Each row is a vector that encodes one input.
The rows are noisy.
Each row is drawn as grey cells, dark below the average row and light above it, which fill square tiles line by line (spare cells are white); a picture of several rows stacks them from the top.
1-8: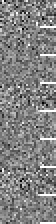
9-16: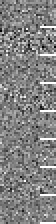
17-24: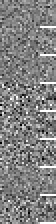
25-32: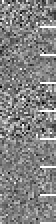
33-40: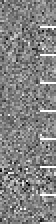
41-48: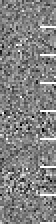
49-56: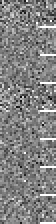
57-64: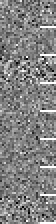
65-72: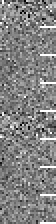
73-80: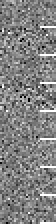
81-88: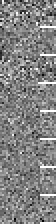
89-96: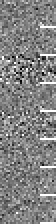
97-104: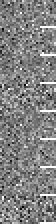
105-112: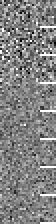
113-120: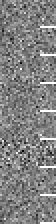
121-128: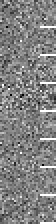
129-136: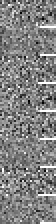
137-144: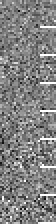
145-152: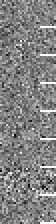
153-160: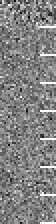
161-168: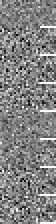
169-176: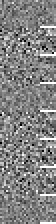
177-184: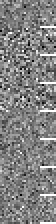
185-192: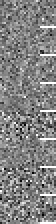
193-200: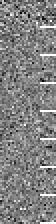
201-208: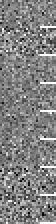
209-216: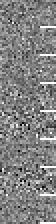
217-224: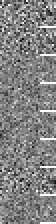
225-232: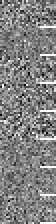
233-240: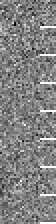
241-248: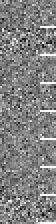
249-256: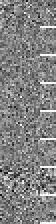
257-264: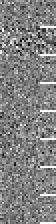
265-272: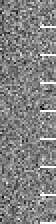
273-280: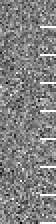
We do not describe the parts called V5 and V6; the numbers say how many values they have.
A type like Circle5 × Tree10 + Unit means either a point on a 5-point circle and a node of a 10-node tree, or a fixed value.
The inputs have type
(Bool × Bool × Bool + V6) × Label4 + Label8 × V5.
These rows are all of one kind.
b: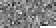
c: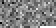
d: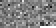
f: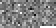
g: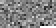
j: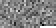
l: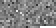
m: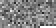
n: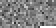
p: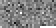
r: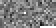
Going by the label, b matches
f and p.
